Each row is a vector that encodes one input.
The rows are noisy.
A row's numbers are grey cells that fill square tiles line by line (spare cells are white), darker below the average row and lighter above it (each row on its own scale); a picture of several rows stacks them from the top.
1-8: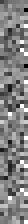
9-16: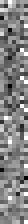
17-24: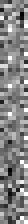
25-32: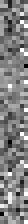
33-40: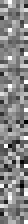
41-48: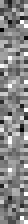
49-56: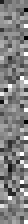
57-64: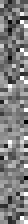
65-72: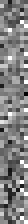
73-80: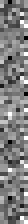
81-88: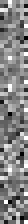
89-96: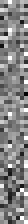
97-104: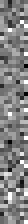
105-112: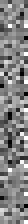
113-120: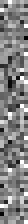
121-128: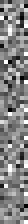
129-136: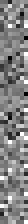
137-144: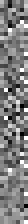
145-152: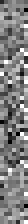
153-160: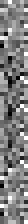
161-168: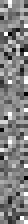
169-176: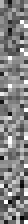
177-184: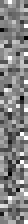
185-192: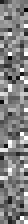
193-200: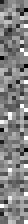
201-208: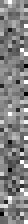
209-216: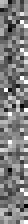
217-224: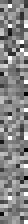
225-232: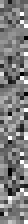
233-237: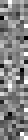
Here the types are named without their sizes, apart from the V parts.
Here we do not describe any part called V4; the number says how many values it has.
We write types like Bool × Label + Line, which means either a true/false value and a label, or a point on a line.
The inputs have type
Bool × Bool × Bool × Bool × Circle × Label × V4 + Unit.
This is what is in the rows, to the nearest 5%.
About 95% of them hold a point on a circle, a label, four true/false values and a value of V4. The rest hold a fixed value.
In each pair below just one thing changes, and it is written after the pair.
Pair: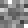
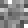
the label
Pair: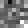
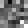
the label
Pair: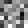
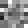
the value of V4
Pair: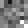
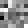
the value of V4
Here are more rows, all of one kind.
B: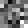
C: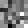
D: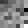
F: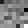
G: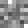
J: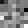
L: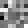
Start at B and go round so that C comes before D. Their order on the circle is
B, L, J, F, C, G, D.
